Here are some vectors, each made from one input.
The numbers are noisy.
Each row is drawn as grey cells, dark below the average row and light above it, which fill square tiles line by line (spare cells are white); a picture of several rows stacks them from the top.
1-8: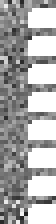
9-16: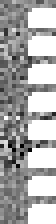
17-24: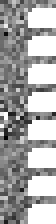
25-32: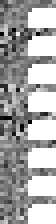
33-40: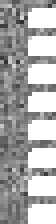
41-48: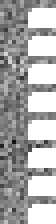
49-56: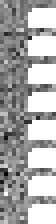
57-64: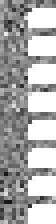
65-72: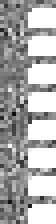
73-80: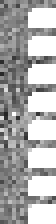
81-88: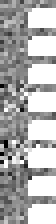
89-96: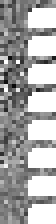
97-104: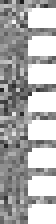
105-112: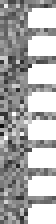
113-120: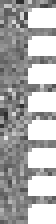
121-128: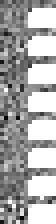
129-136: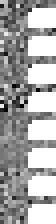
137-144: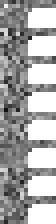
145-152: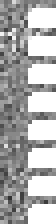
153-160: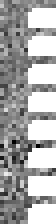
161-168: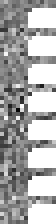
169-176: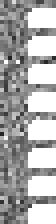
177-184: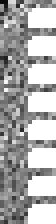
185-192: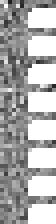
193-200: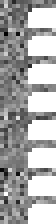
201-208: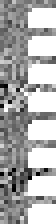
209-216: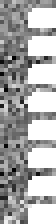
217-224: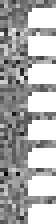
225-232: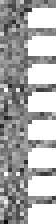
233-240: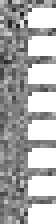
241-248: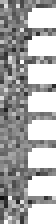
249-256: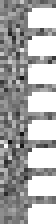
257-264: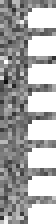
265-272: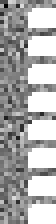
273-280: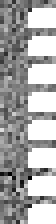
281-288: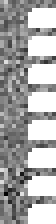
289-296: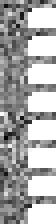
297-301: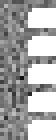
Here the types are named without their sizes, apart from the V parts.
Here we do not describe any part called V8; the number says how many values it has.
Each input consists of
a point on a line, together with either a label and a value of V8, or a node of a tree.
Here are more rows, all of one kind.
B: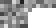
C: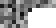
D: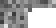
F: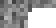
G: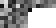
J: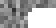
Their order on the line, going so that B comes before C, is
D, B, F, J, G, C.
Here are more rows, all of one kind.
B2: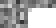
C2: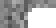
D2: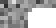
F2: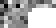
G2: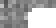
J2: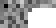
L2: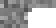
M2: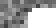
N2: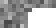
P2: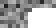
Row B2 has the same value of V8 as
F2, N2 and P2.
